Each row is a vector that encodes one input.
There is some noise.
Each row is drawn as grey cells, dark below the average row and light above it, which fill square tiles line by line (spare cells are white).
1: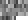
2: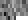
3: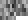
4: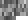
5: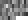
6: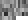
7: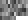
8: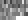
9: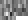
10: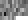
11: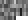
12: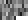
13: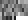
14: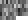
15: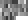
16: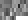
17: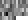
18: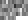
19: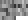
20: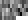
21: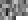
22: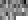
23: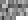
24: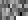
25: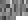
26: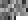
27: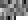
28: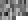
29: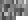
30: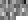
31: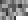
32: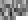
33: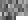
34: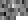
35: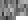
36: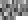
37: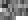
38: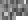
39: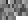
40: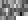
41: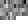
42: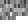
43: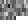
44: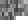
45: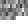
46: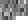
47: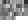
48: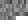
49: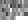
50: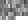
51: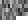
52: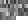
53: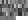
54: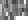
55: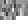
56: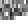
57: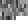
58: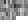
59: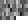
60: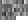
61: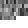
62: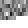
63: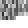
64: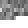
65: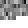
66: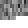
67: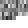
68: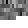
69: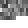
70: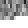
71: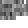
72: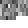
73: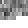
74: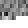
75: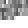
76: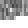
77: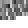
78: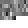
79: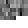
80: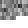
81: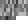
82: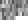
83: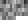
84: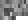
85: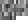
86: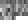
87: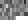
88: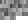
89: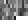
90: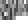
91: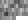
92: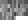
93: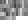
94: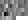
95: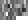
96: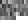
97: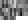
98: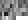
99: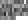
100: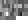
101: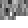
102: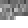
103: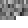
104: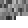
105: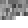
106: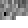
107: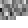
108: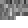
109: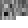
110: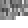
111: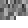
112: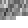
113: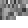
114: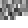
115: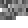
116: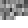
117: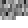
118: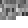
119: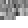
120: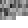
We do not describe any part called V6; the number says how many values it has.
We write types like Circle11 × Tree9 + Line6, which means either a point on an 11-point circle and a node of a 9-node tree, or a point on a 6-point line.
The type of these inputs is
Bool × (Line4 + Line7) × V6.
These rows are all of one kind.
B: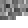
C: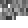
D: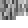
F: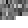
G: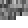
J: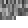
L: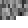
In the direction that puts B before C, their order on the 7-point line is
J, L, F, B, G, D, C.
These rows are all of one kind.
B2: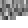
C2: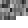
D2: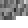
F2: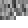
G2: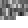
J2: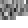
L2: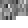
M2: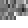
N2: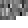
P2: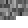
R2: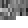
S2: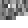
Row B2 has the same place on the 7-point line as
G2 and N2.
